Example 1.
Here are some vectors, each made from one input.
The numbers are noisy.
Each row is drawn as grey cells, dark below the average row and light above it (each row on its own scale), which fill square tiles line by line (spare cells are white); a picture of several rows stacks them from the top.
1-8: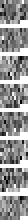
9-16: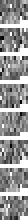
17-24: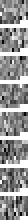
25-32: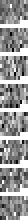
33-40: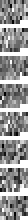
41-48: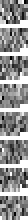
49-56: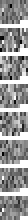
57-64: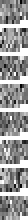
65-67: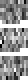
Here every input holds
a list of up to two points on a 4-point line.
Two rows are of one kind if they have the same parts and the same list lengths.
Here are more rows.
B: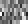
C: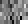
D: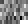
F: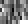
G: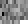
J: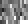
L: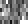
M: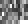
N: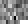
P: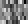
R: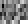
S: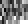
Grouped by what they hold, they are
B, C, D, F, G, L, N, P
J, M, S
R

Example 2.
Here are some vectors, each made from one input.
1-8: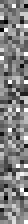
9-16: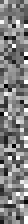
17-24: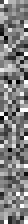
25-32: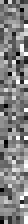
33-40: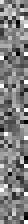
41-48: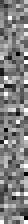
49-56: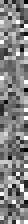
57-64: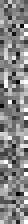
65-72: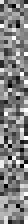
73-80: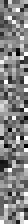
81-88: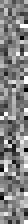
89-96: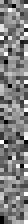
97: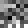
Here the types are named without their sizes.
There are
2 kinds of row.
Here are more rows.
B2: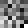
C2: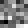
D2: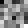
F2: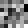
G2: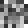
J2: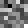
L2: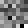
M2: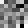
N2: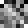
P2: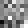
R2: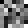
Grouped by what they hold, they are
B2, D2, F2, G2, L2, M2, N2, R2
C2, J2, P2

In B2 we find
four true/false values.
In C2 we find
a label.
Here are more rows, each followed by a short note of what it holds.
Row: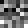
four true/false values
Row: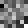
four true/false values
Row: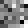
a label
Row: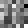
four true/false values
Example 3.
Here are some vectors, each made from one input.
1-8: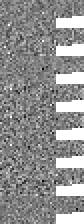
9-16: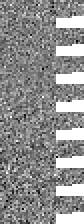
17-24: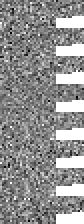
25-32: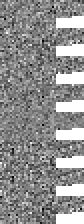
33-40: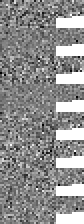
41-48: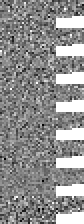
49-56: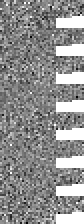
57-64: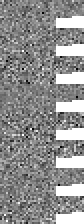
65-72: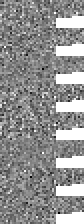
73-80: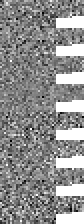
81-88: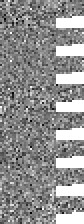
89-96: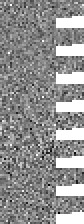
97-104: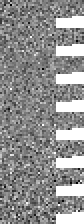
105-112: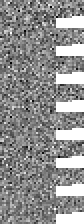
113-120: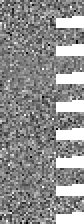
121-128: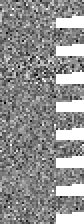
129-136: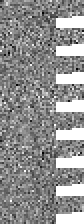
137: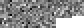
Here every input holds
either a fixed value, or two labels (each one of 5).
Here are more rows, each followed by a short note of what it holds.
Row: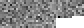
two labels (each one of 5)
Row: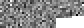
two labels (each one of 5)
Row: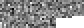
a fixed value
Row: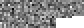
a fixed value
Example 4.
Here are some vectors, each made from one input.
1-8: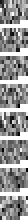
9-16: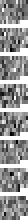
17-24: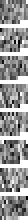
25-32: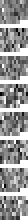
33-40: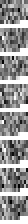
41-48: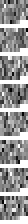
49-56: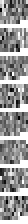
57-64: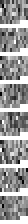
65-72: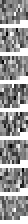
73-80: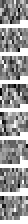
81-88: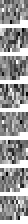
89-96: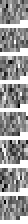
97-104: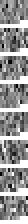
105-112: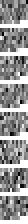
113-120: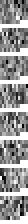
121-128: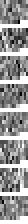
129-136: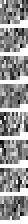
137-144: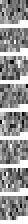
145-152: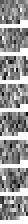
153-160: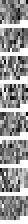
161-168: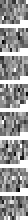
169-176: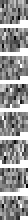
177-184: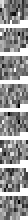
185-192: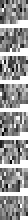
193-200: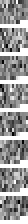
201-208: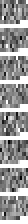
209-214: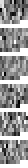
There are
2 kinds of row.
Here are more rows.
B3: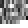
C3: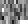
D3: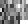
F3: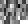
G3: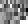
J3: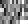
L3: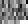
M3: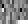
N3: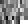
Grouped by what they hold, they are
B3, C3, D3, J3, L3, M3, N3
F3, G3

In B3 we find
four true/false values.
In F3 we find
a point on a 7-point line.
